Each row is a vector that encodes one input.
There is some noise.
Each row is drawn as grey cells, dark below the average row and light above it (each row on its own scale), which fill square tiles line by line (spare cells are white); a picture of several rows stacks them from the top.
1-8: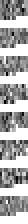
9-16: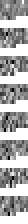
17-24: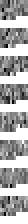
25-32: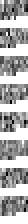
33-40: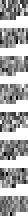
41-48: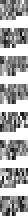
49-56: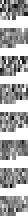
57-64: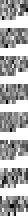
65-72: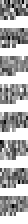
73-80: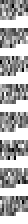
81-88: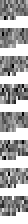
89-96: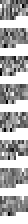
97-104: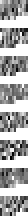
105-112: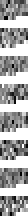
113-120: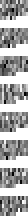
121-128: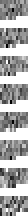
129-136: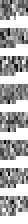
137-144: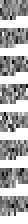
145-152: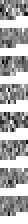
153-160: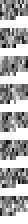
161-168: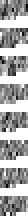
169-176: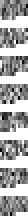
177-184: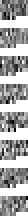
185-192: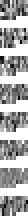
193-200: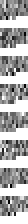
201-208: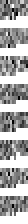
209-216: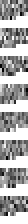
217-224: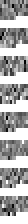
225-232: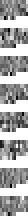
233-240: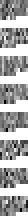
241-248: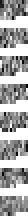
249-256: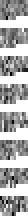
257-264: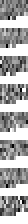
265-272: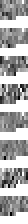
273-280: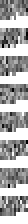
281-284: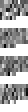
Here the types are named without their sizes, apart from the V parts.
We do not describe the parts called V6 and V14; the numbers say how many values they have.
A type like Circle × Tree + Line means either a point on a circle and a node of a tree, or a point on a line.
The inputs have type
(Bool × Bool × Bool + Label) × V14 + V6.
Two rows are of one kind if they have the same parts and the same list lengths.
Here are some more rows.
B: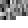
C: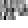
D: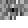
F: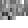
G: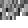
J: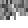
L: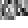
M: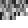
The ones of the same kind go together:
B, L
C, D, F, J
G, M

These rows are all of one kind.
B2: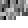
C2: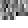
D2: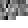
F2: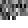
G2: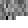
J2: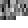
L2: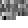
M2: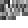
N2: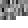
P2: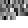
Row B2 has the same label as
C2, D2, L2 and P2.
